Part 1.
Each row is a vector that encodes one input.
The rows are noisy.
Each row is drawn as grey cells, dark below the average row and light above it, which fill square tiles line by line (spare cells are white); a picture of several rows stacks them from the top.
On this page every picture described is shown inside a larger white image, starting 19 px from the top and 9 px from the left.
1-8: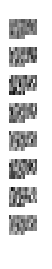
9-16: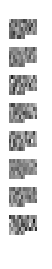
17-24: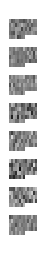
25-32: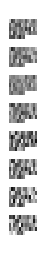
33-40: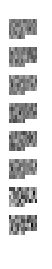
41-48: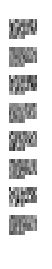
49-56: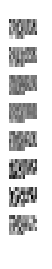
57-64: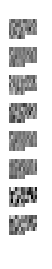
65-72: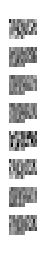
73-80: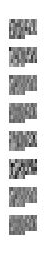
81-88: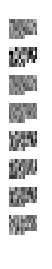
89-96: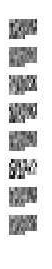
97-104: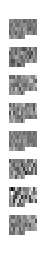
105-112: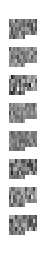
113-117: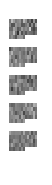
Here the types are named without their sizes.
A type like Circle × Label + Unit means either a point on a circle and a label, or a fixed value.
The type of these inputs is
Circle.
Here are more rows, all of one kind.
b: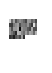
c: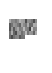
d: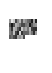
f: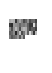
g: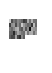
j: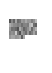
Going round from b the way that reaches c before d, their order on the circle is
b, j, g, f, c, d.
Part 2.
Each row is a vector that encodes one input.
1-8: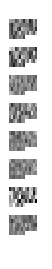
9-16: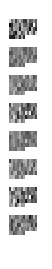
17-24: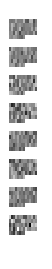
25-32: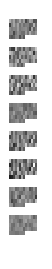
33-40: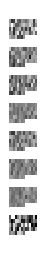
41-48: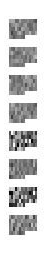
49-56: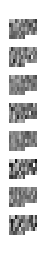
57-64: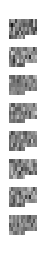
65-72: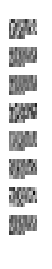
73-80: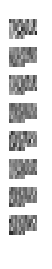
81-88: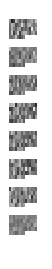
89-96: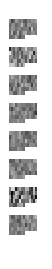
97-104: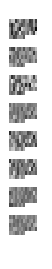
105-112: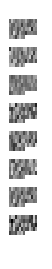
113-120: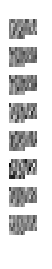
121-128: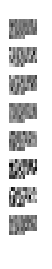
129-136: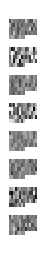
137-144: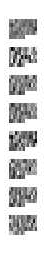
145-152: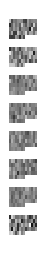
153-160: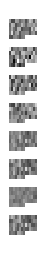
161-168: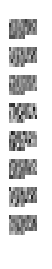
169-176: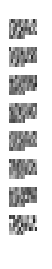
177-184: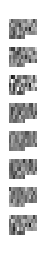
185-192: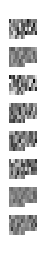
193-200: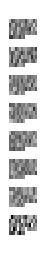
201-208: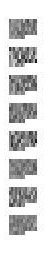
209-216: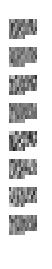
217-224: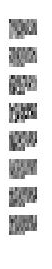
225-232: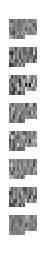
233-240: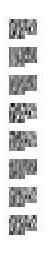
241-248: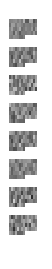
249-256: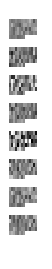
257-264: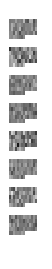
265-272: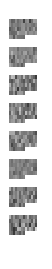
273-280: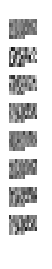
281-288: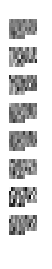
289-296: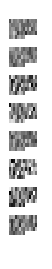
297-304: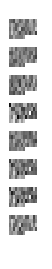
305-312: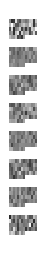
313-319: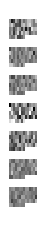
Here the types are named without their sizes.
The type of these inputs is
Bool × Bool × Bool × Bool.
